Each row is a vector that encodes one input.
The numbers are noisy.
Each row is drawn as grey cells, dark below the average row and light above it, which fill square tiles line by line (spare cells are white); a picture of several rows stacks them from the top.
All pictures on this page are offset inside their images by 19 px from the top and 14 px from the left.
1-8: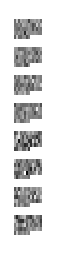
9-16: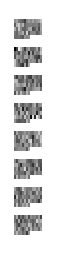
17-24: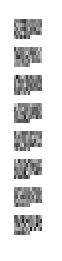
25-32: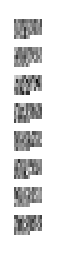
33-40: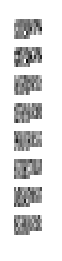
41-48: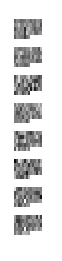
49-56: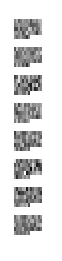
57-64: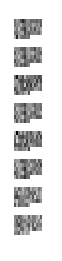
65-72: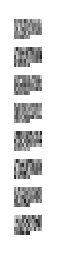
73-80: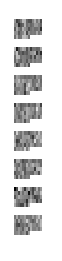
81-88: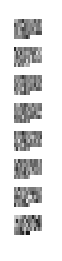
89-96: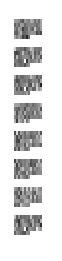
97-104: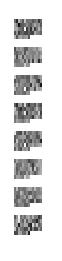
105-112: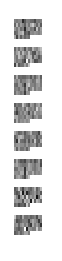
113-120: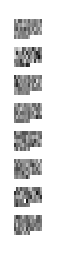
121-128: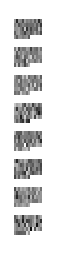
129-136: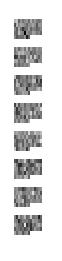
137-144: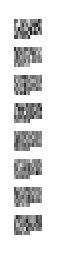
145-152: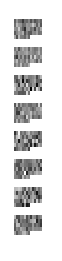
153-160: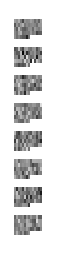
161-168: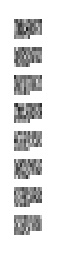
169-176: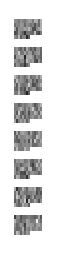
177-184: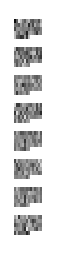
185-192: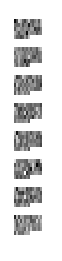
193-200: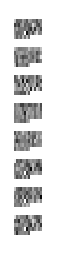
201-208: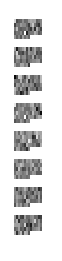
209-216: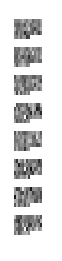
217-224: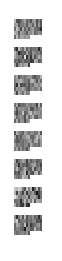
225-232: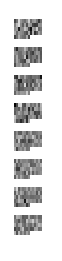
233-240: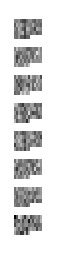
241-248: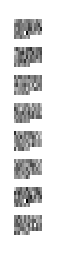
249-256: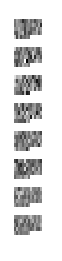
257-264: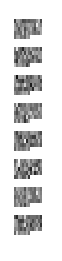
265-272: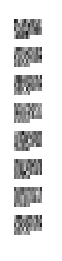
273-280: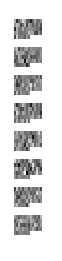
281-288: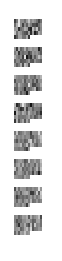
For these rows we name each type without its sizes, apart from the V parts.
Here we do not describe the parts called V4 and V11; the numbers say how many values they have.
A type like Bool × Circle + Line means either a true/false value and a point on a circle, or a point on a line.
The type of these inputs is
Bool × Bool × Bool × (Line + V11) + V4.
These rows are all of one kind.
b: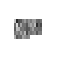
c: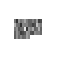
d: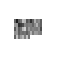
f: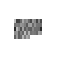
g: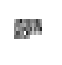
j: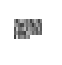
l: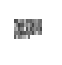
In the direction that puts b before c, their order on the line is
g, f, b, d, j, l, c.
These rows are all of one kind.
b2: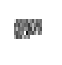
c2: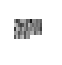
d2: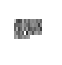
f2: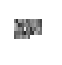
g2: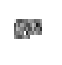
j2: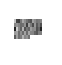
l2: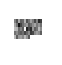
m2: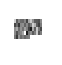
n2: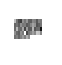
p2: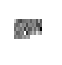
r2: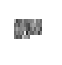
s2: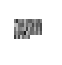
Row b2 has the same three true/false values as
f2, l2 and m2.
